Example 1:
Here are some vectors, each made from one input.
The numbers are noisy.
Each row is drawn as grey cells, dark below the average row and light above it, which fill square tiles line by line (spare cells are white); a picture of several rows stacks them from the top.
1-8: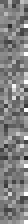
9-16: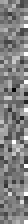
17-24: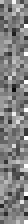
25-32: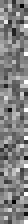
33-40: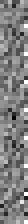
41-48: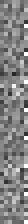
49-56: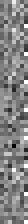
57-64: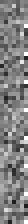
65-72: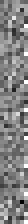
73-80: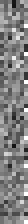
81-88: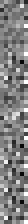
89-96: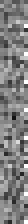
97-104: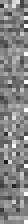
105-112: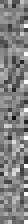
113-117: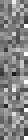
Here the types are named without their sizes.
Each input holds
a point on each of two lines.
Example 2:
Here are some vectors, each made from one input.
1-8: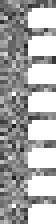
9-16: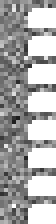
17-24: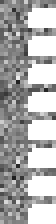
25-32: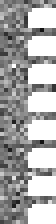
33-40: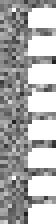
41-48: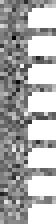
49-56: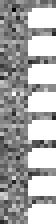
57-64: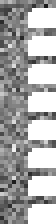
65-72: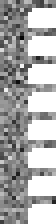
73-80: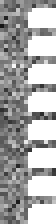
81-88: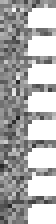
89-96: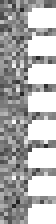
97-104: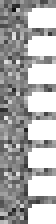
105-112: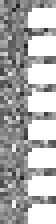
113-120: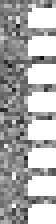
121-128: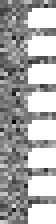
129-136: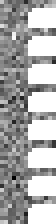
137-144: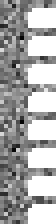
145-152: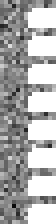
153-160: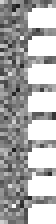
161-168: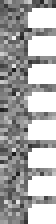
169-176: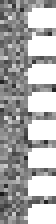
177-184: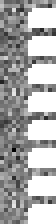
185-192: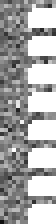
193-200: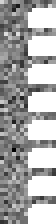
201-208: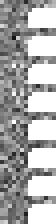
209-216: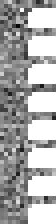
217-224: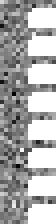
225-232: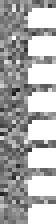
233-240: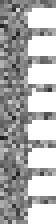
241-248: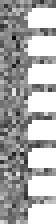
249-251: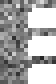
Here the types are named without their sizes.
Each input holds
a point on each of two lines.
